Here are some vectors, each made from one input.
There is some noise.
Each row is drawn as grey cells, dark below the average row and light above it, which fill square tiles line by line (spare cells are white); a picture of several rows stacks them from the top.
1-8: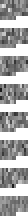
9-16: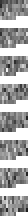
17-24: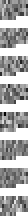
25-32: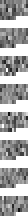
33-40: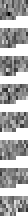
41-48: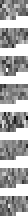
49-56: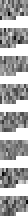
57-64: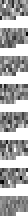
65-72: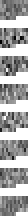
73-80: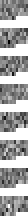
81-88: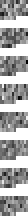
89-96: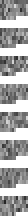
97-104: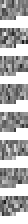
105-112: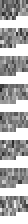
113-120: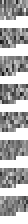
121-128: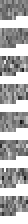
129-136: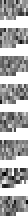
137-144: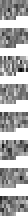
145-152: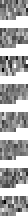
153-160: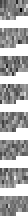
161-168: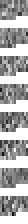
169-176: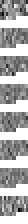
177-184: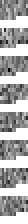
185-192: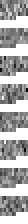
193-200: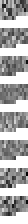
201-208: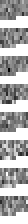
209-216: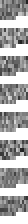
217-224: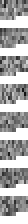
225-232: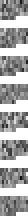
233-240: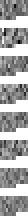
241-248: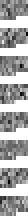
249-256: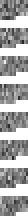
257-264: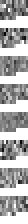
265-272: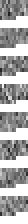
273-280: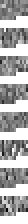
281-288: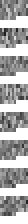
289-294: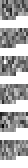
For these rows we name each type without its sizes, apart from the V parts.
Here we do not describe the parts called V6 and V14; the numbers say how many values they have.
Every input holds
either a label and a true/false value, or a value of V6 and a value of V14.
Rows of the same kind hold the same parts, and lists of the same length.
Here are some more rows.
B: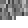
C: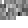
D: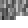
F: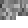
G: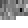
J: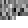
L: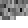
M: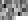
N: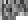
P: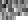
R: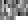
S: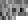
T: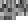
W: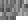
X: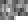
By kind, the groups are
B, D, N, T, W
C, F, G, J, L, M, P, R, S, X

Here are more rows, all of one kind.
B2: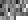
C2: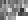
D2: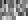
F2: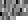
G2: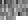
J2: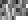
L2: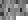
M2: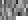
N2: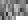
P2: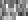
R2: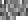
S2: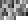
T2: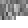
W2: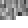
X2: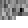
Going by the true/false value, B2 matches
C2, J2, L2 and X2.
